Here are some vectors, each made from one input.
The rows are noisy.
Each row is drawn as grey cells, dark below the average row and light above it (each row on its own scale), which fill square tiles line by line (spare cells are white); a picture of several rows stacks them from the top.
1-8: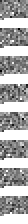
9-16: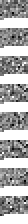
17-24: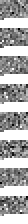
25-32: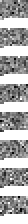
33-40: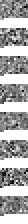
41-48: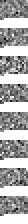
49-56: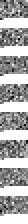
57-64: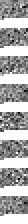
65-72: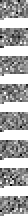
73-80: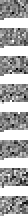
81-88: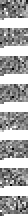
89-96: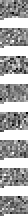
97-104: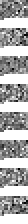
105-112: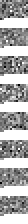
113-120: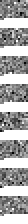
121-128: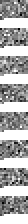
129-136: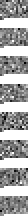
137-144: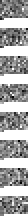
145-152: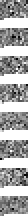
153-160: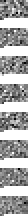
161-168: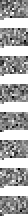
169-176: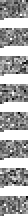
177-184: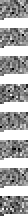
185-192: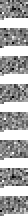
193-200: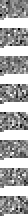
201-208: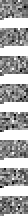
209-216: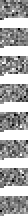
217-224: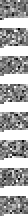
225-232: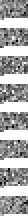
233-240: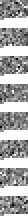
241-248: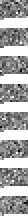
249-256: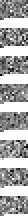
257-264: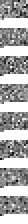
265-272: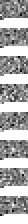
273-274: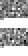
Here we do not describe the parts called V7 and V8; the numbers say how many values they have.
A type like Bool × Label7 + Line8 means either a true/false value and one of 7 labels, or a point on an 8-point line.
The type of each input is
(Line4 × Line4 + (Line11 + Tree11) × V7) × V8.
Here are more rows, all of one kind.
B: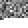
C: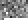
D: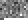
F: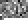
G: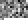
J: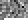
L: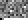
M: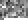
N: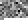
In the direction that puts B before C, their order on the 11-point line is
D, L, G, M, J, N, B, F, C.
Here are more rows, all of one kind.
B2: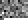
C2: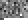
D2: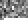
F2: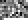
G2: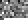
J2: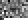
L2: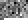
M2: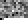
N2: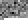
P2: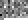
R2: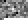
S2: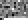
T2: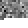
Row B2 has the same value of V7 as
F2, L2, N2 and T2.
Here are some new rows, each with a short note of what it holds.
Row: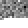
a point on each of two 4-point lines and a value of V8
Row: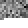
a point on each of two 4-point lines and a value of V8
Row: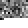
a node of an 11-node tree, a value of V7 and a value of V8
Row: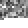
a point on an 11-point line, a value of V7 and a value of V8
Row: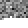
a point on each of two 4-point lines and a value of V8
